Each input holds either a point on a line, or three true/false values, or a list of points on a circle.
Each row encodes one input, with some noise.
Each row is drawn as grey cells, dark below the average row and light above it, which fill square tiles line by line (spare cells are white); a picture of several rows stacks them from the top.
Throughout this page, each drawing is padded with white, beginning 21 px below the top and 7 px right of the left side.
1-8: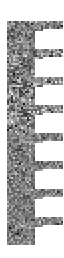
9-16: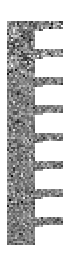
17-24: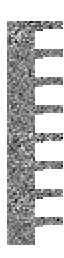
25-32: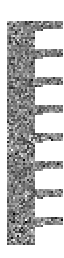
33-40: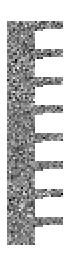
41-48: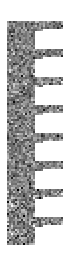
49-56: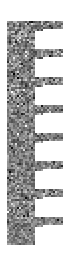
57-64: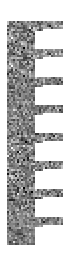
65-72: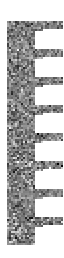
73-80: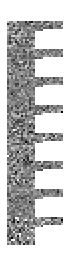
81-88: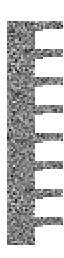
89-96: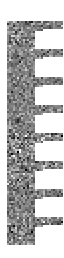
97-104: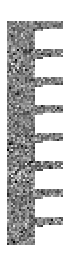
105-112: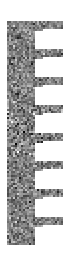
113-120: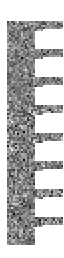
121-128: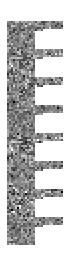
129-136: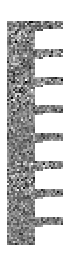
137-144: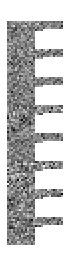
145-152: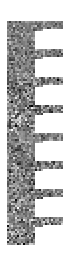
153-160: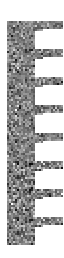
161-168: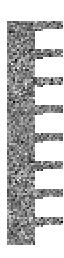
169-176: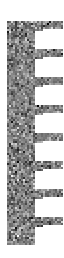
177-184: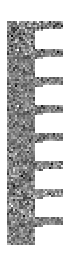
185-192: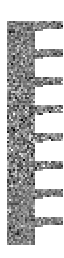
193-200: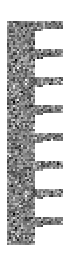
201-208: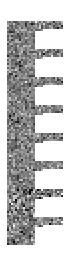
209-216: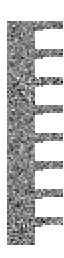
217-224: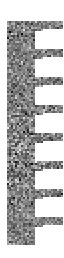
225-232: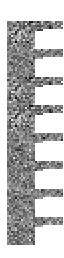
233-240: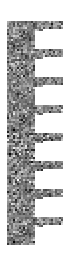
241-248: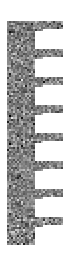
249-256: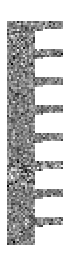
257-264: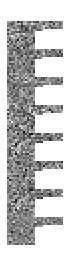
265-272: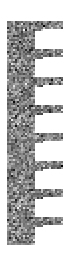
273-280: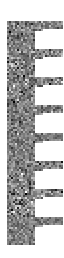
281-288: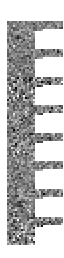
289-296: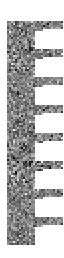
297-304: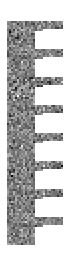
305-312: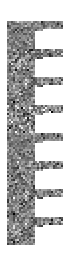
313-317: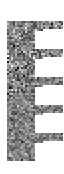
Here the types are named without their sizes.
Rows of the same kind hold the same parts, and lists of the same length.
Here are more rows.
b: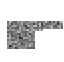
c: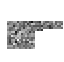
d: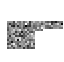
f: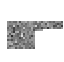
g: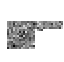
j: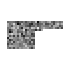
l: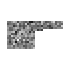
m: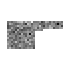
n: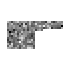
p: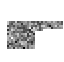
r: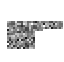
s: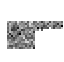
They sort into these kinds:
b, m, s
c, g, l
d
f
j, n
p, r

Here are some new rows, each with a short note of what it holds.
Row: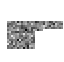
a point on a line
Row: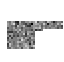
a list of one item
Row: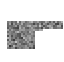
a list of two items
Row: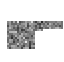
a list of two items
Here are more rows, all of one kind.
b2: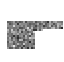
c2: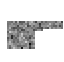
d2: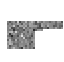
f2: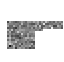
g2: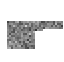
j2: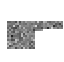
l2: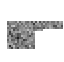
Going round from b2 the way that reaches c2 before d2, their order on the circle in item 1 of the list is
b2, g2, c2, d2, j2, f2, l2.
